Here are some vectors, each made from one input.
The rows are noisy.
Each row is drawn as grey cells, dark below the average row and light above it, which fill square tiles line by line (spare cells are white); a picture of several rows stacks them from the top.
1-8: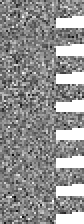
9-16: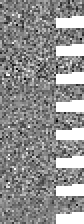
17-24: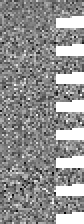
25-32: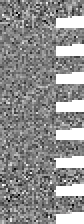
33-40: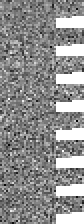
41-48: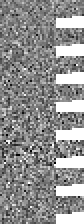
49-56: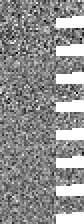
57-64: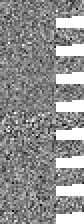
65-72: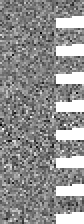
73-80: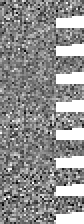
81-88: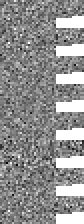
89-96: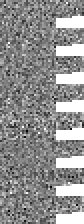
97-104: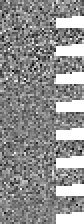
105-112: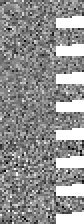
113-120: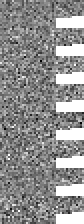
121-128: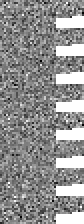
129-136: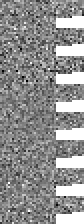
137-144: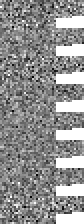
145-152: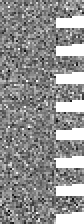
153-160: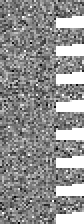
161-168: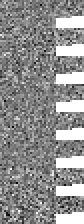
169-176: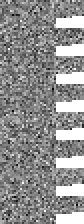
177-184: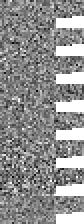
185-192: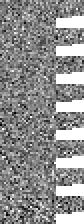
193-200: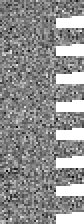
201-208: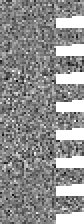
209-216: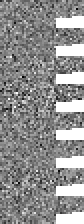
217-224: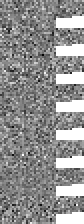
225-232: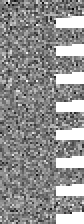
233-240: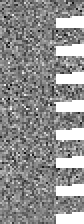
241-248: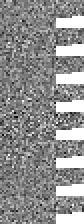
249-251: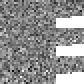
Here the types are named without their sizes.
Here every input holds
either four true/false values, or a list of points on a circle.
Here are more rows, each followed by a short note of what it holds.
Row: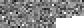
the empty list
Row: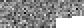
a list of two items
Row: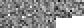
four true/false values
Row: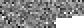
the empty list
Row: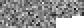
four true/false values
